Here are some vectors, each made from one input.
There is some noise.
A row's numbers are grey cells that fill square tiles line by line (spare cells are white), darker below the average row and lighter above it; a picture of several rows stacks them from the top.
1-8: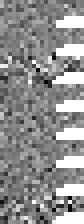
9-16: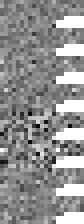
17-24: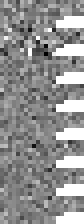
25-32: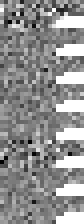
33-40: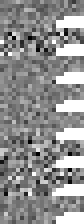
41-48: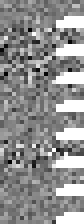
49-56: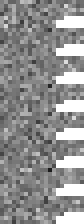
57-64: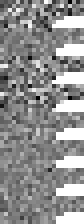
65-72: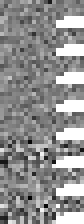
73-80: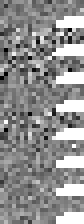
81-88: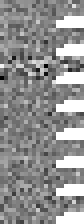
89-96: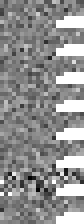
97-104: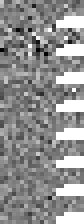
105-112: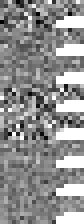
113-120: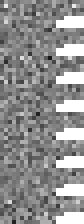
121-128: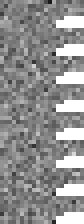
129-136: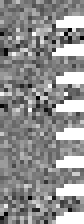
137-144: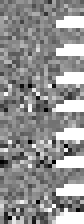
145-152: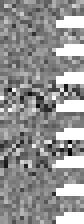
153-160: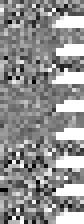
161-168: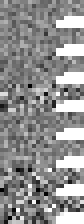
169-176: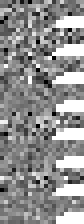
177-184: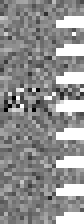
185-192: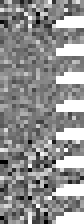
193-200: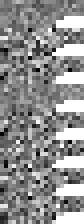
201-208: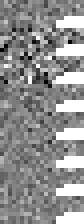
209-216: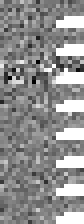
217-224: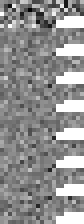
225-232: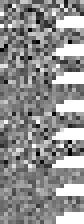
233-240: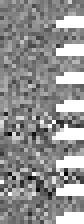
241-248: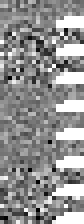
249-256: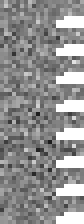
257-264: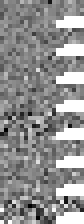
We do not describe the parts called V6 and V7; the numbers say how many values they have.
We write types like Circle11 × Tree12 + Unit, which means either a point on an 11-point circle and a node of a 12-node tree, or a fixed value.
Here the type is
(Bool × Bool × Bool × Bool + V7) × Line3 × Line3 × V6 + Line5 + List3(Line4).
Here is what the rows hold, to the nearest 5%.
About 70% of them hold a point on each of two 3-point lines and a value of V6, together with either four true/false values, or a value of V7. About 5% of them hold a point on a 5-point line. The rest are lists of up to three points on a 4-point line: about 5% of all rows are empty, 5% hold one, 5% two and 10% three.
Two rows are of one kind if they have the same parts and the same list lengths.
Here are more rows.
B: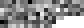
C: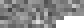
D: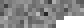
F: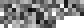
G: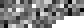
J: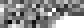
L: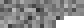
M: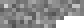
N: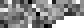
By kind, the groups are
B
C, D, M
F
G
J
L
N

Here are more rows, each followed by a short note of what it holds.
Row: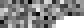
a list of three items
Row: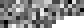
a list of one item
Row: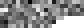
a list of three items
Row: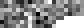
a list of two items
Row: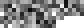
the empty list
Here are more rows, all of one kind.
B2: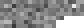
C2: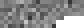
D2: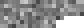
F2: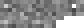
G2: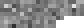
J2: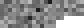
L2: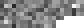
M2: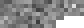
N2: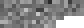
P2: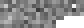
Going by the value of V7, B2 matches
J2 and M2.
